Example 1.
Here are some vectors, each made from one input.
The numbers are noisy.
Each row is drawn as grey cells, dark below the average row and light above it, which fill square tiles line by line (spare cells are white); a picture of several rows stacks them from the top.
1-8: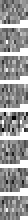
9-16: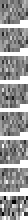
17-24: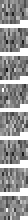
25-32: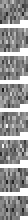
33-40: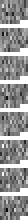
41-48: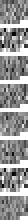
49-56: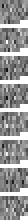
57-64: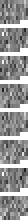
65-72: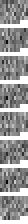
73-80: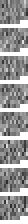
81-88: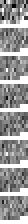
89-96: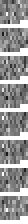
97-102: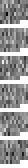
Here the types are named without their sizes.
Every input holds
either a point on a circle and a true/false value, or a fixed value.
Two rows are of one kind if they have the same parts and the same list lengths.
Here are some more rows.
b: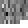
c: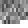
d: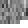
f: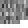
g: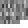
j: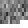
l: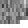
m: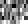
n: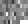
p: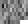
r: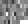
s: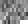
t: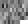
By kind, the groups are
b, c, d, f, g, j, l, n, p, r, s, t
m

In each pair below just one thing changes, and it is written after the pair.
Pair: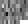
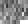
the true/false value
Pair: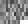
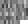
the place on the circle
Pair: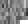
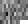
the true/false value
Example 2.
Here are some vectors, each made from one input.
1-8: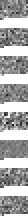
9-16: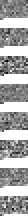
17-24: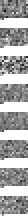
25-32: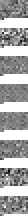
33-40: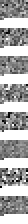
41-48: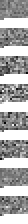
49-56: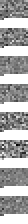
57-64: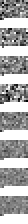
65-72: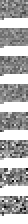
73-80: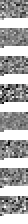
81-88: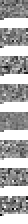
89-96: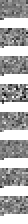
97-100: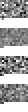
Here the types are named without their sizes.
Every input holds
either a point on a line, or four true/false values.
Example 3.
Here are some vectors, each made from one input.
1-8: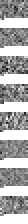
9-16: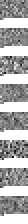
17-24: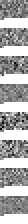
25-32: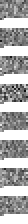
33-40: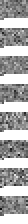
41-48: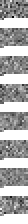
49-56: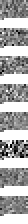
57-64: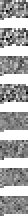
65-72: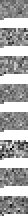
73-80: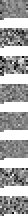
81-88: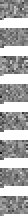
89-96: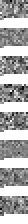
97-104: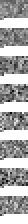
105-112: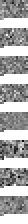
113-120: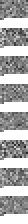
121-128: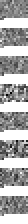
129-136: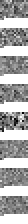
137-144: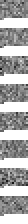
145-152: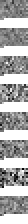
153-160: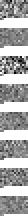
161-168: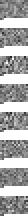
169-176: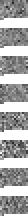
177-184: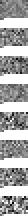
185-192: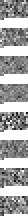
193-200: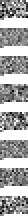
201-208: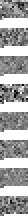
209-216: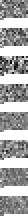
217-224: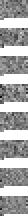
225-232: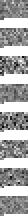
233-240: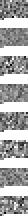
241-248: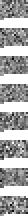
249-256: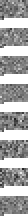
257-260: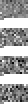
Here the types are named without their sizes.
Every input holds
either a label, or four true/false values.
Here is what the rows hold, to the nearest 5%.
About 15% of them hold a label. The rest hold four true/false values.
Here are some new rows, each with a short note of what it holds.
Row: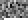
a label
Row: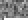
four true/false values
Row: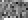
a label
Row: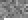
four true/false values
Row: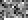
four true/false values
